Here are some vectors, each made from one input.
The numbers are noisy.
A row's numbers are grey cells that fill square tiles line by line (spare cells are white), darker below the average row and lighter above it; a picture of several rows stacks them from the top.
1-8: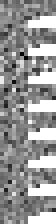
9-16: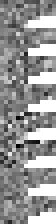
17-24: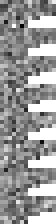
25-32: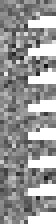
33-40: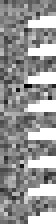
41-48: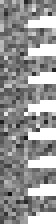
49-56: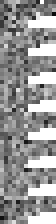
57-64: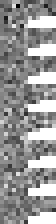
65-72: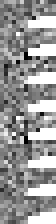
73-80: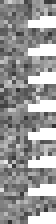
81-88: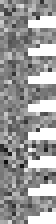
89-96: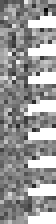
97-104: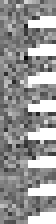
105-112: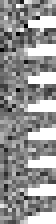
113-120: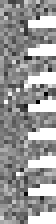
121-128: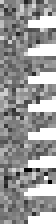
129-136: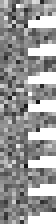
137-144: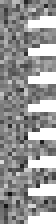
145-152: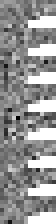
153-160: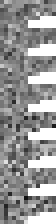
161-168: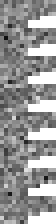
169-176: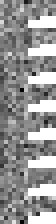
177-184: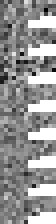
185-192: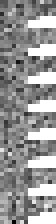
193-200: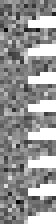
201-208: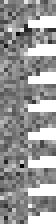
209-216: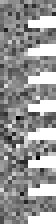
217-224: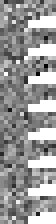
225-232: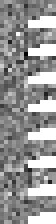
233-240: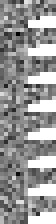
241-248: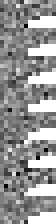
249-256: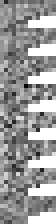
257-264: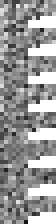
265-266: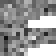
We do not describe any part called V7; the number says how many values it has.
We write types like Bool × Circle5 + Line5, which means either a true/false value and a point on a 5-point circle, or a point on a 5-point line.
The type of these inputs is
Line6 × V7 + Line8 + Tree8.
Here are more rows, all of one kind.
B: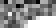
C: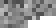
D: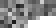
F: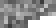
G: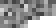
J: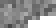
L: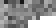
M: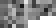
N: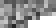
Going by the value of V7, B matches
C, L and M.
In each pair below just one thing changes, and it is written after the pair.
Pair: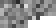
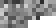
the value of V7
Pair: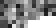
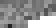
the place on the 6-point line
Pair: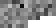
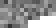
the place on the 6-point line
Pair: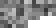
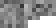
the place on the 6-point line
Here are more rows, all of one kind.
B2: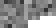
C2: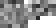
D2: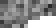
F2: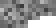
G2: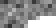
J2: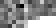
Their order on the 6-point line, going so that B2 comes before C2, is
D2, G2, B2, F2, C2, J2.
